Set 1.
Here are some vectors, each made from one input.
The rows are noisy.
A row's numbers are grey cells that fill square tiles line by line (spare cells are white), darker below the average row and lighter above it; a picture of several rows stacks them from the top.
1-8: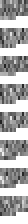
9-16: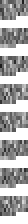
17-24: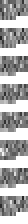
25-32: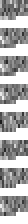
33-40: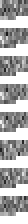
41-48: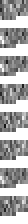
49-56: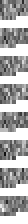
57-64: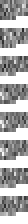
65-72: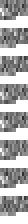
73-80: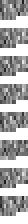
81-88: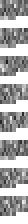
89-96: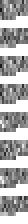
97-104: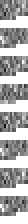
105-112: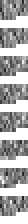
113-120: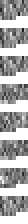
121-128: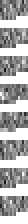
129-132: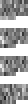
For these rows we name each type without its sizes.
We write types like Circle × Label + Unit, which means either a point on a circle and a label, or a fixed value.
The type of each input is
Label.
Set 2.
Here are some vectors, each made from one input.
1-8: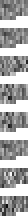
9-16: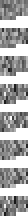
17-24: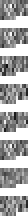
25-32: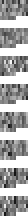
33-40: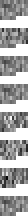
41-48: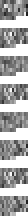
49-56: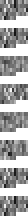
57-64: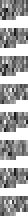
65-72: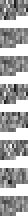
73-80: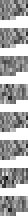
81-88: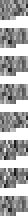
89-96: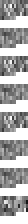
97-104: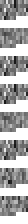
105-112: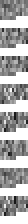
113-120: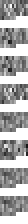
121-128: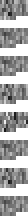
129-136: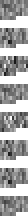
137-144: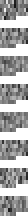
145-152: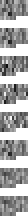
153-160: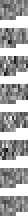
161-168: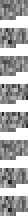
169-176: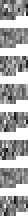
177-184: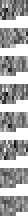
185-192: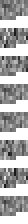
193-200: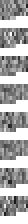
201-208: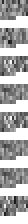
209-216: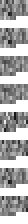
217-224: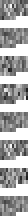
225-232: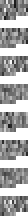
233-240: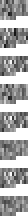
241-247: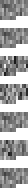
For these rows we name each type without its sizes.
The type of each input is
Label.
